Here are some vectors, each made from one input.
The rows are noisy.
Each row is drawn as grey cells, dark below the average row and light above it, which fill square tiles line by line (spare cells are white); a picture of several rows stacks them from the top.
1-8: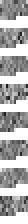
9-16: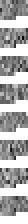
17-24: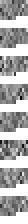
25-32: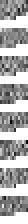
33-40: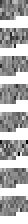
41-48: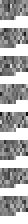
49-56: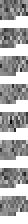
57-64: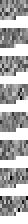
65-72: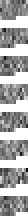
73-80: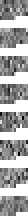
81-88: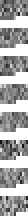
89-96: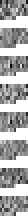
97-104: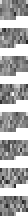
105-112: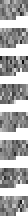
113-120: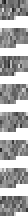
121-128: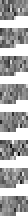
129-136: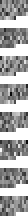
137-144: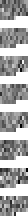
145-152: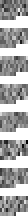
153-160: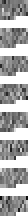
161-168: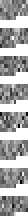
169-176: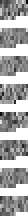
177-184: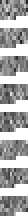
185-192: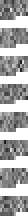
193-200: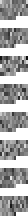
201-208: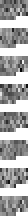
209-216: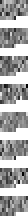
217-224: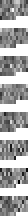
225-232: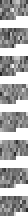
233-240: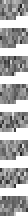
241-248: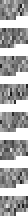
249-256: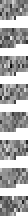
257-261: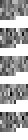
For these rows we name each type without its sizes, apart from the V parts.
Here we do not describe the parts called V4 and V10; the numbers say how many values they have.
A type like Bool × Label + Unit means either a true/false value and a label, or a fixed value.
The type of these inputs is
(Circle + List(V10)) × (Line × V4 + Tree).
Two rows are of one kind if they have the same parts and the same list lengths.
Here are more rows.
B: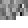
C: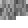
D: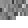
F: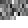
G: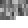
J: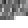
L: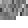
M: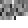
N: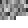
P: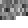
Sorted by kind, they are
B
C
D, L
F
G
J
M, N
P

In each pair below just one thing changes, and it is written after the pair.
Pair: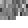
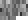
the value of V4
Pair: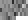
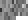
the value of V4
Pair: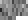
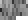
the value of V4
